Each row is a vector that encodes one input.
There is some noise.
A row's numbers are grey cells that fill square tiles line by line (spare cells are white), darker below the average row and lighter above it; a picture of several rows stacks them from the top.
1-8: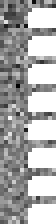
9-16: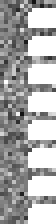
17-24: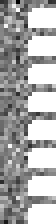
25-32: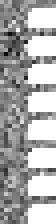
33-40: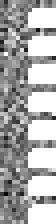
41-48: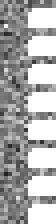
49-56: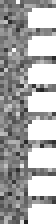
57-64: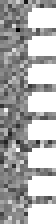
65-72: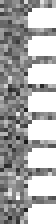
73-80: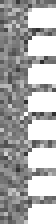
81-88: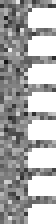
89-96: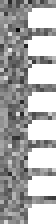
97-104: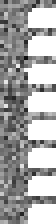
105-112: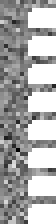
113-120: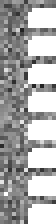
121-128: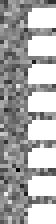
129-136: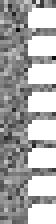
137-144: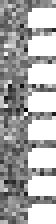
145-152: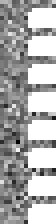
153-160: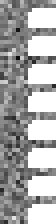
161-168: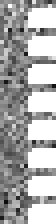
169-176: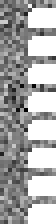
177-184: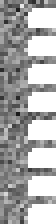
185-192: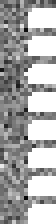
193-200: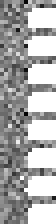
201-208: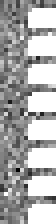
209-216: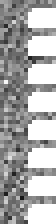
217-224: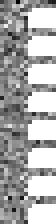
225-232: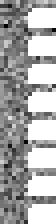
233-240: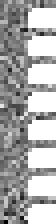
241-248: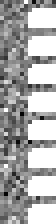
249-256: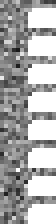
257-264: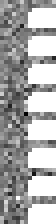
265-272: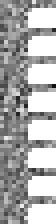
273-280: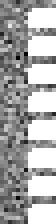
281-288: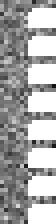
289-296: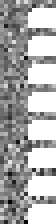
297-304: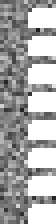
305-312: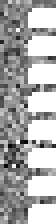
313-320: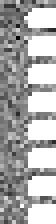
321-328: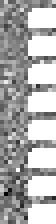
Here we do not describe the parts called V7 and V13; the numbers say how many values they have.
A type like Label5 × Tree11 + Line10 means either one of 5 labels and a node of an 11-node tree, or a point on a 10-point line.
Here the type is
(Circle9 + V7) × V13 + Line11 × Line11.
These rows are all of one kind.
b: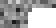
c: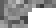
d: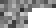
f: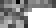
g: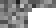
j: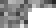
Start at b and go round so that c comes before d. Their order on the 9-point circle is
b, j, c, f, g, d.
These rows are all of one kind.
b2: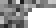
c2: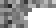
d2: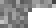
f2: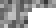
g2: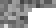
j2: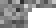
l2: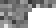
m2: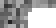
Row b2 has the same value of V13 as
f2 and j2.
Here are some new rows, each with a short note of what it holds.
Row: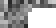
a value of V7 and a value of V13
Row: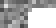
a point on each of two 11-point lines
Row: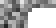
a point on each of two 11-point lines
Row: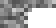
a point on each of two 11-point lines
